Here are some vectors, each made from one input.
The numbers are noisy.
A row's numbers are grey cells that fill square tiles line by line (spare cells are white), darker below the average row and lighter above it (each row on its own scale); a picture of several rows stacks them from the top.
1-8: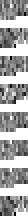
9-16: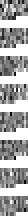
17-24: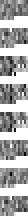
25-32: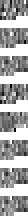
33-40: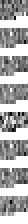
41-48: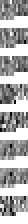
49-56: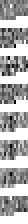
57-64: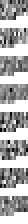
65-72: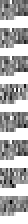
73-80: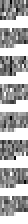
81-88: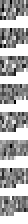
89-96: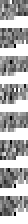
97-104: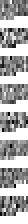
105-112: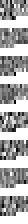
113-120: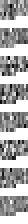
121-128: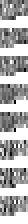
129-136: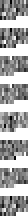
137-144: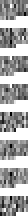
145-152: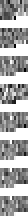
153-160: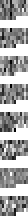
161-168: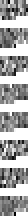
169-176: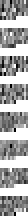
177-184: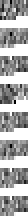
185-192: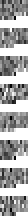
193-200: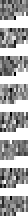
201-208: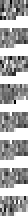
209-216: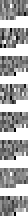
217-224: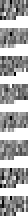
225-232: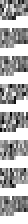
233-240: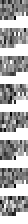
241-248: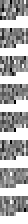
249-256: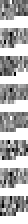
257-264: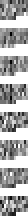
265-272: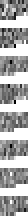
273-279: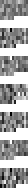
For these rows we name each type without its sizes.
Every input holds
either a point on a circle, or a fixed value.
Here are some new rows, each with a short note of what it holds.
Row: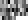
a fixed value
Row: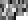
a point on a circle
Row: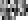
a fixed value
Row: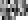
a fixed value
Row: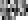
a fixed value
